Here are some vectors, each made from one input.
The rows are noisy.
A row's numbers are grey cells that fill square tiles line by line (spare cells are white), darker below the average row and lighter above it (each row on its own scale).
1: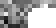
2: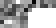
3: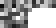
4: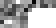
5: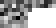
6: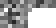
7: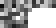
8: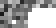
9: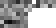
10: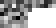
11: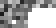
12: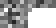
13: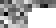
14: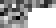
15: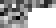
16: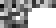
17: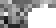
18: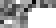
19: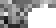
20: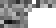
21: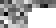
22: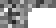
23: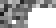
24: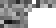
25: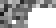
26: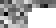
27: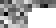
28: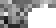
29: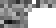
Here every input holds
three true/false values.
